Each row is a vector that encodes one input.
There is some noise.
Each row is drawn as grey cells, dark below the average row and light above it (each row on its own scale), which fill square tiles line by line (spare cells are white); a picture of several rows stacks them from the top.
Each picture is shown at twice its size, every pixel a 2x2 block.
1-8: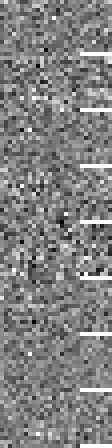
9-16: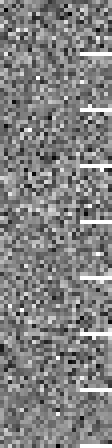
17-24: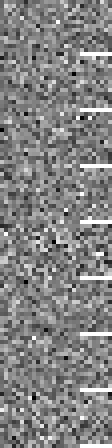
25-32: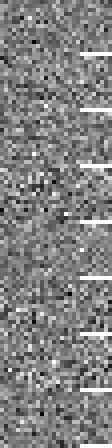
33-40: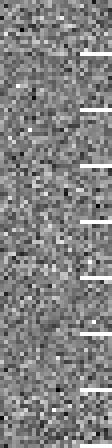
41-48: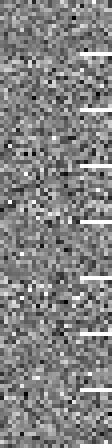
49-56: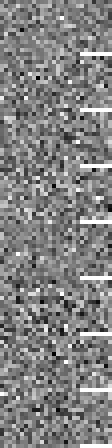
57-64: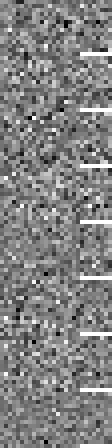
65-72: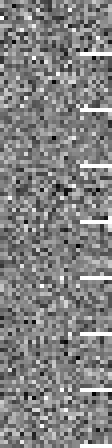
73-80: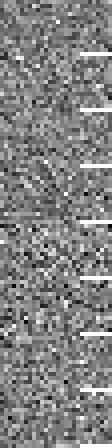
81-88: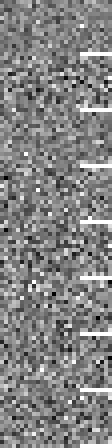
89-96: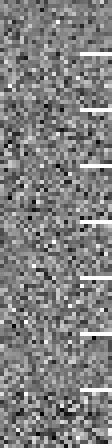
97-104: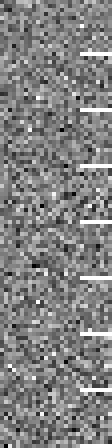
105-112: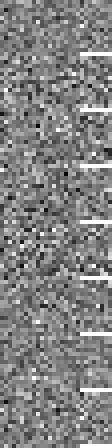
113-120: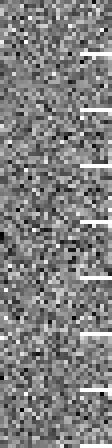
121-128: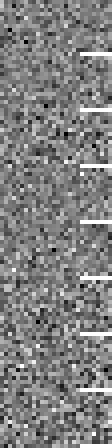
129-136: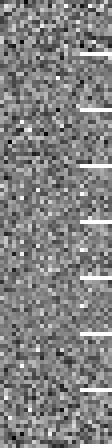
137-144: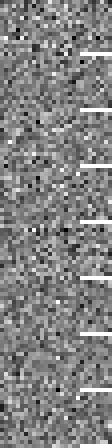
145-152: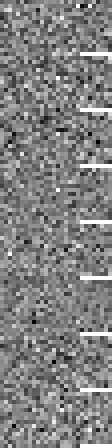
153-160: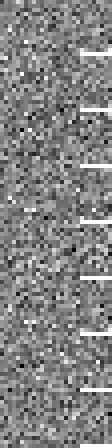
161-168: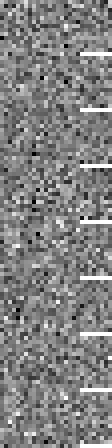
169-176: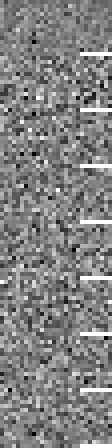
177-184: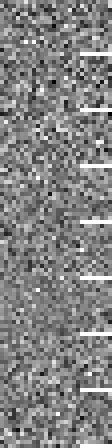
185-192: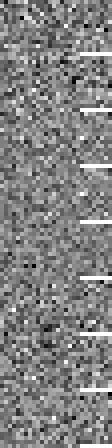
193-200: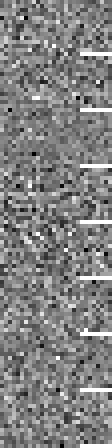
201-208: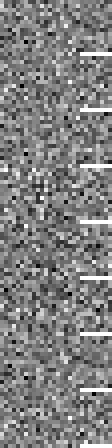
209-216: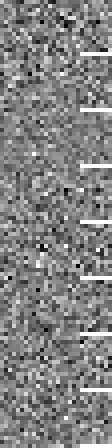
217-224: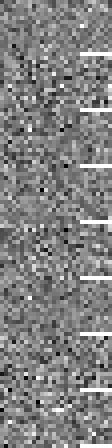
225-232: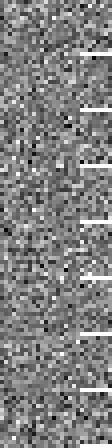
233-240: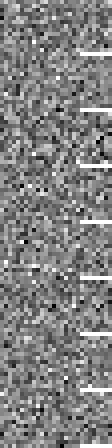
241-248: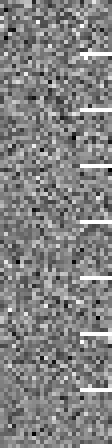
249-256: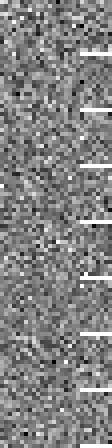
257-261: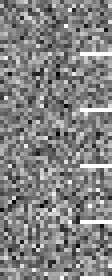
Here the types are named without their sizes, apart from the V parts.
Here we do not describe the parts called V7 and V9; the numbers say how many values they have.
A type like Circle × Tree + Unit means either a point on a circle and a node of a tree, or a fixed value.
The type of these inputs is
((Bool × Bool × Bool × Bool + Line) × Line × Tree + V7) × V9.
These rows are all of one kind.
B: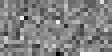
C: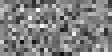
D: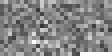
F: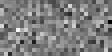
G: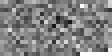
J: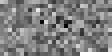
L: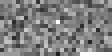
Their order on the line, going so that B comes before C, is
D, L, F, B, C, G, J.
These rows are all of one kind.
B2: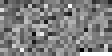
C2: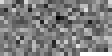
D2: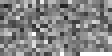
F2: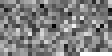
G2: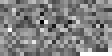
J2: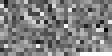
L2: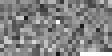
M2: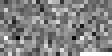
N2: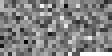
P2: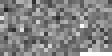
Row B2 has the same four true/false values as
D2 and P2.
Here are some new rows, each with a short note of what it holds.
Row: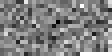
a point on a line, a node of a tree, four true/false values and a value of V9
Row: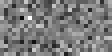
a point on a line, a node of a tree, four true/false values and a value of V9
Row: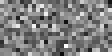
a point on each of two lines, a node of a tree and a value of V9
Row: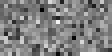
a point on a line, a node of a tree, four true/false values and a value of V9
